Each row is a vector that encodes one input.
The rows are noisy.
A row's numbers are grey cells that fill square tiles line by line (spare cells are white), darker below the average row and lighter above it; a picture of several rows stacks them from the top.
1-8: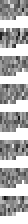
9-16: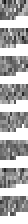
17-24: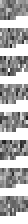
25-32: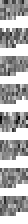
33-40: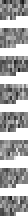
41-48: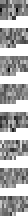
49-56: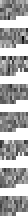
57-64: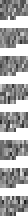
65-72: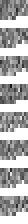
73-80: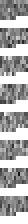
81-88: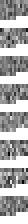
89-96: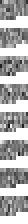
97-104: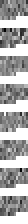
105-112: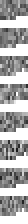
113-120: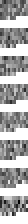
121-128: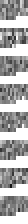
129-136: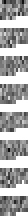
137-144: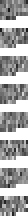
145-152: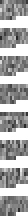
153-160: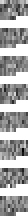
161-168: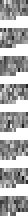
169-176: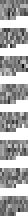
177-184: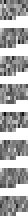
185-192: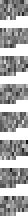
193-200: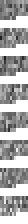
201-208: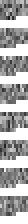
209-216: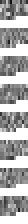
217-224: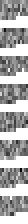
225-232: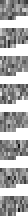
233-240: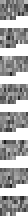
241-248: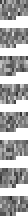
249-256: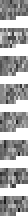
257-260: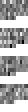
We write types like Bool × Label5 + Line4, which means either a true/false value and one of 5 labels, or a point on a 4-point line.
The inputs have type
Bool × Bool × Bool + (Label10 + Line5) × Line6.
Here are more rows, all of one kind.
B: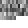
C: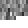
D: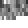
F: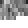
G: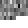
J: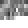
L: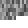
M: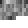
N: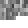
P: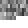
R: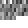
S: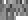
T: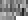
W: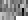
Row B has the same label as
P, T and W.
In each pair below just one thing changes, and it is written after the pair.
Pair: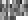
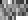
the label
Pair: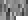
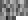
the place on the 6-point line
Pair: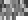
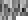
the label
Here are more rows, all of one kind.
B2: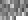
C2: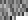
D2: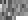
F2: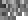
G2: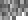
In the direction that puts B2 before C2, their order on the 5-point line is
F2, G2, B2, D2, C2.
